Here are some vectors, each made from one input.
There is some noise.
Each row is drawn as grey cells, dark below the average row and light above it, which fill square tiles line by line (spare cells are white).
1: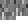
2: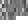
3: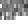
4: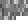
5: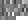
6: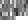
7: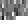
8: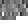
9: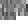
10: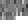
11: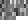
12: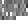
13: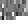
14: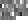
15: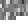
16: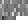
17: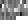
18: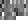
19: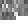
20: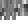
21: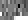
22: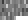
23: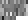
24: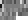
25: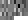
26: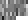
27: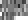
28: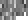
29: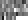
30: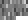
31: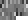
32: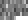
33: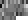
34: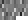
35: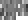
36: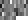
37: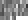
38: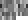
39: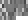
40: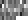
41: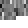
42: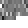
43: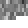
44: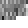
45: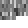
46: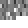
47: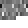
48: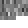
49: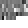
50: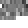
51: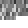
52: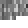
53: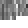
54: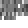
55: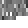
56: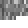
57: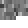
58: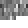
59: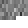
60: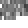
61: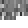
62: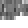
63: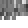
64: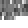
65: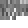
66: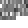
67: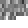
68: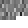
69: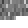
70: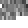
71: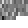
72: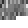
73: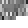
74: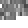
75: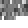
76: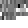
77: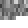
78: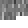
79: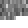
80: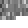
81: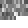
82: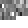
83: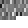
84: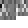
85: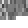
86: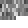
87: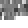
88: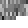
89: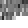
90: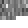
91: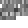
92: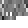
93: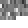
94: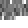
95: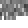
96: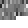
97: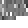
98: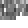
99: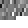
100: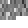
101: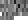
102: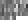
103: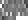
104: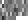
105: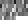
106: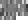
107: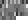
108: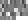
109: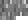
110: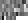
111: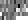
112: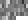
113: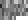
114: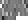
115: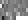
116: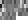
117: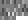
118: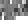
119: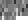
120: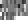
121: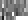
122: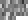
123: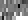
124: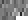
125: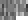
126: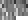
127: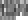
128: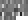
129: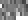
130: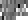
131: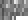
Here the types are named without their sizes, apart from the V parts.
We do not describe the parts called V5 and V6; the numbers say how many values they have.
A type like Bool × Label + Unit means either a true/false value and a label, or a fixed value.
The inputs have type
Bool × V6 + (Tree + Unit) × V5.
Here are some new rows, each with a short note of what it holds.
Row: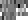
a true/false value and a value of V6
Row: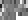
a true/false value and a value of V6
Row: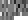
a true/false value and a value of V6
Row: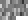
a value of V5
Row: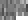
a node of a tree and a value of V5
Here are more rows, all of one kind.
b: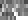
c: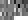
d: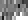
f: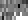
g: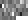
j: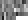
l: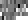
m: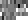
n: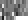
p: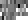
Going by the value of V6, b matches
d and f.
